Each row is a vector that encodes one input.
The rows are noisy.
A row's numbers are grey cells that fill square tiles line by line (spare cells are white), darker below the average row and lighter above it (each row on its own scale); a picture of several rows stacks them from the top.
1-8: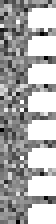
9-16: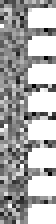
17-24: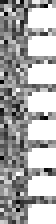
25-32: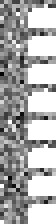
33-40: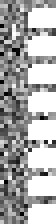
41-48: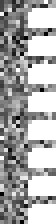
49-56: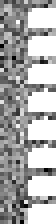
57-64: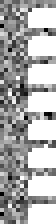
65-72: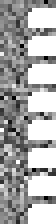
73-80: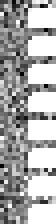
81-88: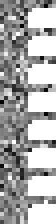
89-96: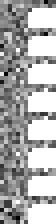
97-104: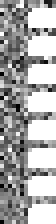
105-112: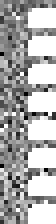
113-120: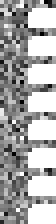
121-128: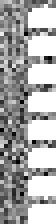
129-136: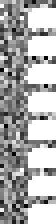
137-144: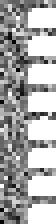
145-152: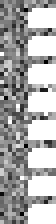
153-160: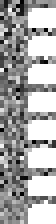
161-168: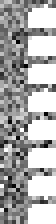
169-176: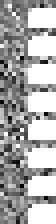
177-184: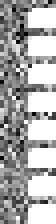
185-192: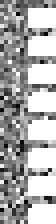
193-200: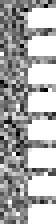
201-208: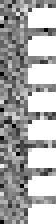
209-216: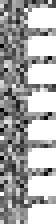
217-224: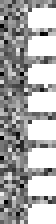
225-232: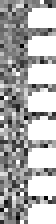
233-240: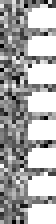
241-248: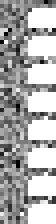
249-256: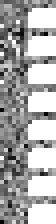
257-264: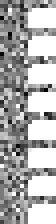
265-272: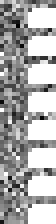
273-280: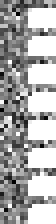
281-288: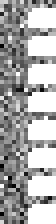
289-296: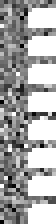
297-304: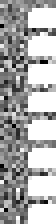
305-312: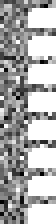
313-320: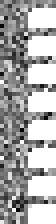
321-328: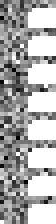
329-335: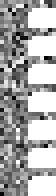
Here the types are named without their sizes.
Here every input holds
either a point on a circle and a true/false value, or a fixed value.
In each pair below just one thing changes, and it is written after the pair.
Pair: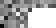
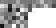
the place on the circle
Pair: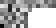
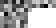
the true/false value
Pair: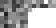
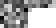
the place on the circle
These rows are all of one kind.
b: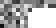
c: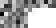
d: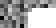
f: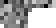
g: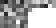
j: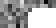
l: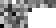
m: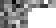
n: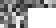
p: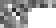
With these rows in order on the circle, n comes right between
c and p.
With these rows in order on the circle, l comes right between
d and j.
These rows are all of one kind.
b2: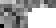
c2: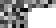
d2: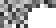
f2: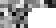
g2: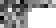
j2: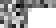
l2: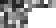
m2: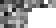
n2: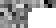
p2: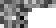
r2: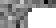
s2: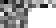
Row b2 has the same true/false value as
d2, f2, n2 and r2.
